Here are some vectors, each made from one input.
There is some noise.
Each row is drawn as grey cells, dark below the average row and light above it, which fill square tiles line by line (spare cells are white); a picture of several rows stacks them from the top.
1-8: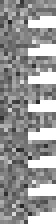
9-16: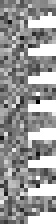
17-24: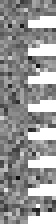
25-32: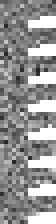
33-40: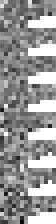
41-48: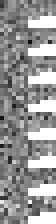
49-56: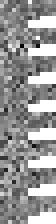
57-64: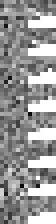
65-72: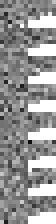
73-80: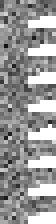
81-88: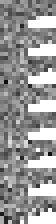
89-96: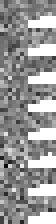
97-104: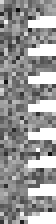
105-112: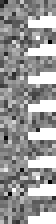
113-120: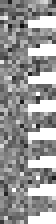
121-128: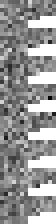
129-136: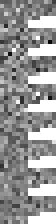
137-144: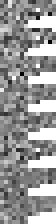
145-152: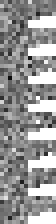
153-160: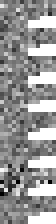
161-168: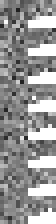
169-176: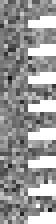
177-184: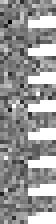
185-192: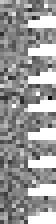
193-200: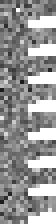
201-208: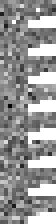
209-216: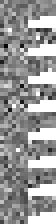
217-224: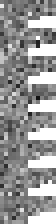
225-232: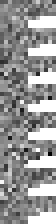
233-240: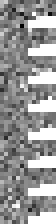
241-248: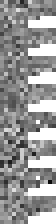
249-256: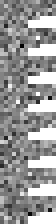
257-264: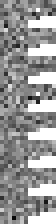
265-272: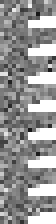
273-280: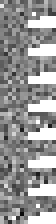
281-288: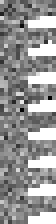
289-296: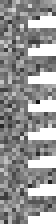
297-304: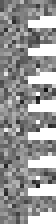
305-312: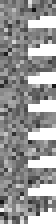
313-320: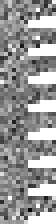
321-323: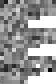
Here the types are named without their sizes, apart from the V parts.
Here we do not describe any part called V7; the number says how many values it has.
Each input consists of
a label, together with a list of items, each either a point on a line, or a value of V7.
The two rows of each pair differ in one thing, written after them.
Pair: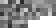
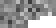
the value of V7 in item 2 of the list
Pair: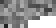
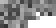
the value of V7 in item 2 of the list
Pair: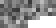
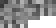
the value of V7 in item 2 of the list
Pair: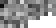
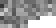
the value of V7 in item 1 of the list
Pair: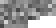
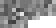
the value of V7 in item 1 of the list
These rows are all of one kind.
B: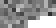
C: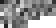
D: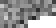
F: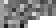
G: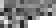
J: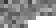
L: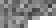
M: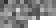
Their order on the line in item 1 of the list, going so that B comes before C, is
M, J, B, D, C, F, L, G.
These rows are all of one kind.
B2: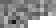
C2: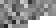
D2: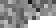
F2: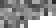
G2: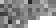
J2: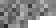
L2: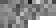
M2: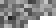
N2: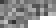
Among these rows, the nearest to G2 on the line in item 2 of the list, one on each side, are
B2 and D2.
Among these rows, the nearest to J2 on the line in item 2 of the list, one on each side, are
F2 and N2.
